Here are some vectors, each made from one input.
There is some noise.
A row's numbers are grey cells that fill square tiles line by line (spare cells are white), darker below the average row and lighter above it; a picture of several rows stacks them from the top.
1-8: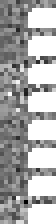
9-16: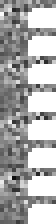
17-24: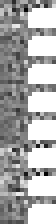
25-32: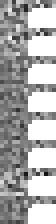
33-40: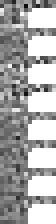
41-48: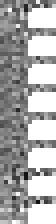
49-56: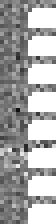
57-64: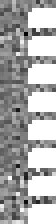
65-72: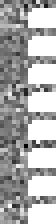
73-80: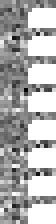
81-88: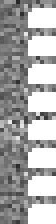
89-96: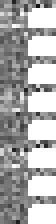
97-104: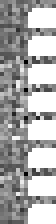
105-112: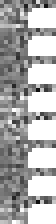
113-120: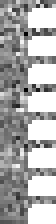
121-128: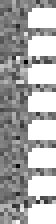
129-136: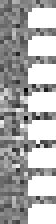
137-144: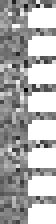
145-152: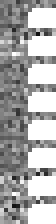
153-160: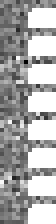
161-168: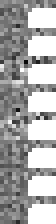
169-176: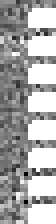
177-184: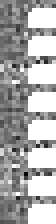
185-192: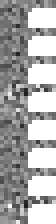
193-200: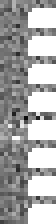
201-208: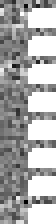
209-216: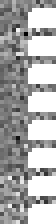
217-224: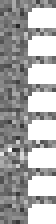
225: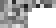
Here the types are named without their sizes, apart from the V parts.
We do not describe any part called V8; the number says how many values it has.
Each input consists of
either two labels, or a point on each of two lines, a true/false value and a value of V8.
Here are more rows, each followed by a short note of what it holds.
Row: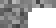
a point on each of two lines, a true/false value and a value of V8
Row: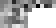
two labels
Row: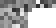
two labels
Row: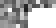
two labels
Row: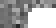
a point on each of two lines, a true/false value and a value of V8
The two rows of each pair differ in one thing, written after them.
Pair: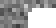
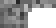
the place on one of the two lines
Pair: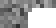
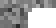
the place on one of the two lines
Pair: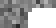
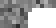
the value of V8
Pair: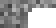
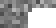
the true/false value
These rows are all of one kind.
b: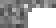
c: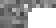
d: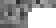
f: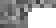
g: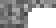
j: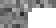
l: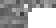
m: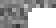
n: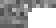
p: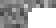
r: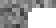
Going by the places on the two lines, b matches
c and n.
